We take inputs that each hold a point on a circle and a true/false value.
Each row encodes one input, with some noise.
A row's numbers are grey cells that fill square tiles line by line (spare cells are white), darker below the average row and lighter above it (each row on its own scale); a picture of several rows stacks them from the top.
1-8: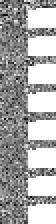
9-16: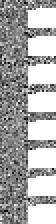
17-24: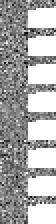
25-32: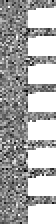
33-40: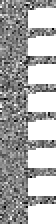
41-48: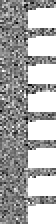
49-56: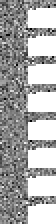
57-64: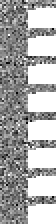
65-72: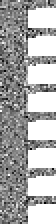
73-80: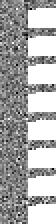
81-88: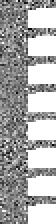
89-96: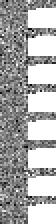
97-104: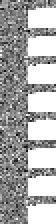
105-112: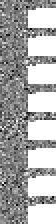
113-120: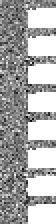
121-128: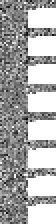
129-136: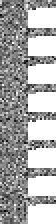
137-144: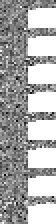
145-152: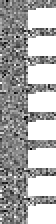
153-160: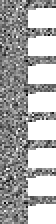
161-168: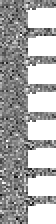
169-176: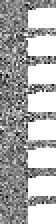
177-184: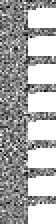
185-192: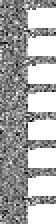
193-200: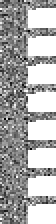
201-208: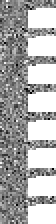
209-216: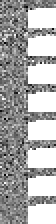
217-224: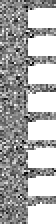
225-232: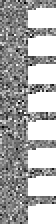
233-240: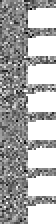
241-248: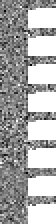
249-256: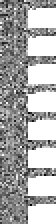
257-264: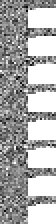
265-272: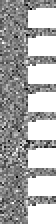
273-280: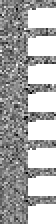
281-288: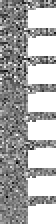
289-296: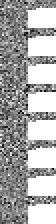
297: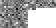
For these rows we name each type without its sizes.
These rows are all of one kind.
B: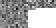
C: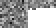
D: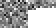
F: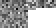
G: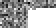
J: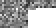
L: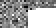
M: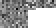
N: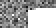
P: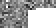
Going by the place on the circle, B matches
F, L, M and N.
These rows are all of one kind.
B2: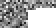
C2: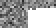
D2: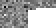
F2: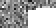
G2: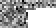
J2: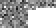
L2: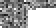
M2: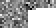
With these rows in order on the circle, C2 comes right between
F2 and L2.
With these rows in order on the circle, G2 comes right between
B2 and J2.
